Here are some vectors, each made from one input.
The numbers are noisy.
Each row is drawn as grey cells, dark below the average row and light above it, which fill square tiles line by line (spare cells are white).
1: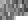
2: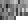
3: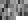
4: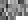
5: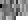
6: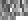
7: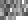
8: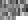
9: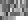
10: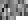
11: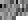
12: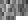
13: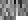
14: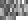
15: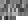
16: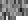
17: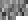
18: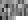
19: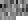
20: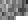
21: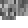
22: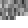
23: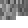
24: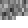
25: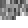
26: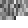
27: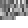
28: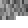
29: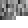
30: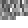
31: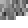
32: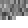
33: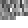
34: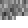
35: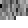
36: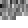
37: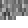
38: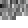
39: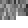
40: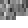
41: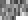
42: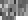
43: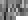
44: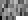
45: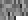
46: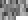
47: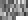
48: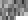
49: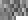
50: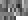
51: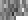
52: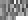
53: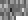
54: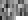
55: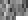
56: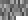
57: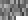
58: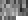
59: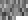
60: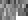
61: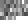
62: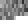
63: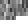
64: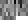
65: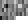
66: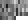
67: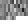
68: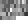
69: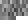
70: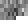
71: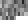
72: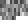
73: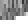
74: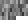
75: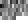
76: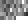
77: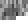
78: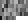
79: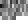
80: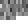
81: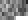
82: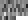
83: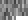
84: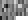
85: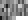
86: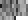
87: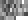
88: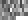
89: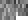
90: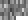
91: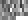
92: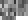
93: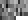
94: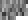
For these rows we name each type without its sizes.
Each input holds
a point on a line, together with either a fixed value, or four true/false values.
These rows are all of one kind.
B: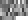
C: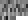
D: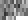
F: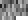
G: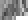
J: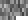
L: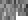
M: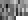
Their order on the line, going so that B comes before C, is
B, D, F, G, J, L, C, M.
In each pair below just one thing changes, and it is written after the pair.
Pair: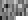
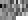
the place on the line
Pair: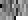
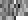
the place on the line
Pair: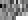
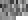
one of the four true/false values
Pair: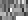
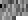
the place on the line
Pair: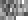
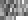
one of the four true/false values
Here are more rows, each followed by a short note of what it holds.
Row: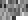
a point on a line and four true/false values
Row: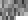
a point on a line
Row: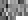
a point on a line
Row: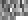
a point on a line
